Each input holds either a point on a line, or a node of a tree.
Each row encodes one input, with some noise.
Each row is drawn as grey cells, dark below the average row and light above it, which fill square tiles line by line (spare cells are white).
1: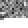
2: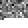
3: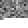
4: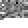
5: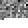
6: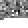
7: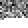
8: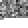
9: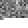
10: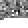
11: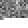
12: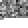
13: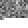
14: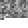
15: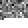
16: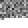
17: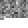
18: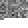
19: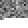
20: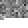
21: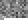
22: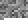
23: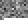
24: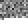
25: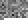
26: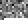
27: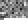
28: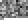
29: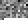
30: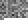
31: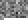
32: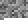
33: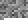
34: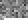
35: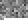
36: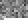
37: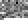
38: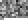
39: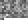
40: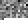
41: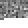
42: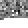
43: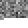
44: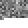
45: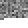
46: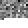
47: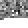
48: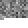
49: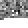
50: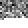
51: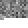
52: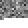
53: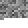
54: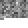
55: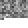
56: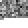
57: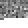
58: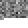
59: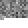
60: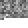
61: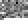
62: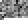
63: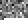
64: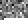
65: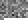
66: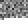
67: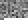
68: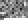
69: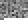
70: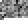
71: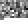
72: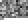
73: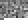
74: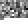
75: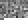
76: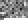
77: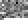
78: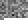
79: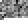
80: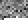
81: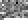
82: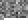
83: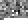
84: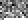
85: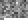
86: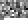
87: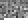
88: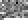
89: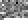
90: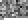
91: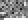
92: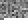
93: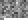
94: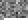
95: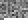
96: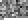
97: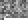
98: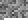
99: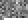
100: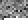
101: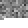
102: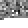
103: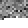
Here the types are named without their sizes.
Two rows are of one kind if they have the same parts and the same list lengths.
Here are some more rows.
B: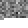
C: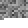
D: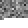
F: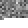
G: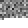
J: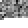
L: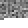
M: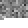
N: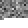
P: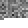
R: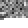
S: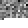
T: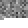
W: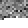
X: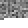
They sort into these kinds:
B, C, D, F, L, M, N, P, T, X
G, J, R, S, W

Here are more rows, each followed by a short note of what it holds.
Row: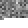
a node of a tree
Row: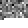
a point on a line
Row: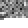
a point on a line
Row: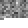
a node of a tree
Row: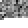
a point on a line
